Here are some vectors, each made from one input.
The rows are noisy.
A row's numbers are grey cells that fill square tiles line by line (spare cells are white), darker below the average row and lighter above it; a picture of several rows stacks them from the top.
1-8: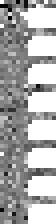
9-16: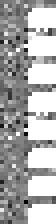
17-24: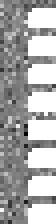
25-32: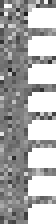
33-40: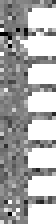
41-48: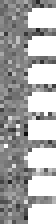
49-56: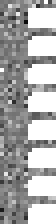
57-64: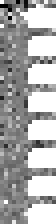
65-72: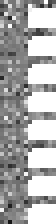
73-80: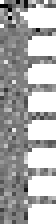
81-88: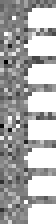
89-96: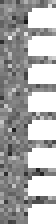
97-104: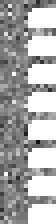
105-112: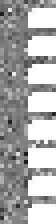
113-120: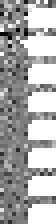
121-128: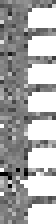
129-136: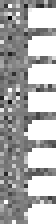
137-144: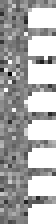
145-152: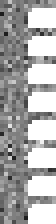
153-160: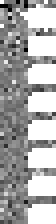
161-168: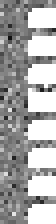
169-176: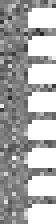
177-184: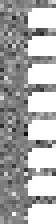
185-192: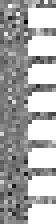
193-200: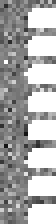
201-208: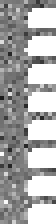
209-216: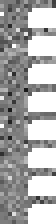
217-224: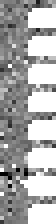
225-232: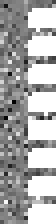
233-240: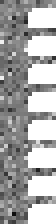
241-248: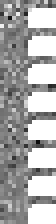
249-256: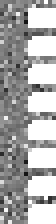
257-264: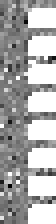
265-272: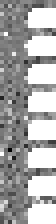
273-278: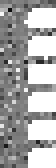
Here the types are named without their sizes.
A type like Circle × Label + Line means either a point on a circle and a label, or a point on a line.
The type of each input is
List(Bool × Bool × Bool × Line).
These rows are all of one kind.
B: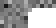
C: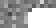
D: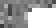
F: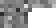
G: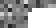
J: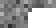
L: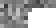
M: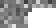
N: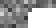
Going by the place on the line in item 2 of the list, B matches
M and N.
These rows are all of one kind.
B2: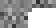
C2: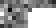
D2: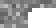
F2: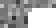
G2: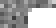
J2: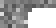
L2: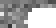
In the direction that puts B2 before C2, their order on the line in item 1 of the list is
F2, G2, B2, D2, J2, L2, C2.
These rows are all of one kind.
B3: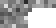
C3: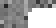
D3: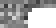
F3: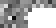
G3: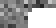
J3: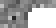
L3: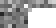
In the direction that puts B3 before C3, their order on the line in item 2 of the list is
G3, J3, B3, D3, C3, F3, L3.
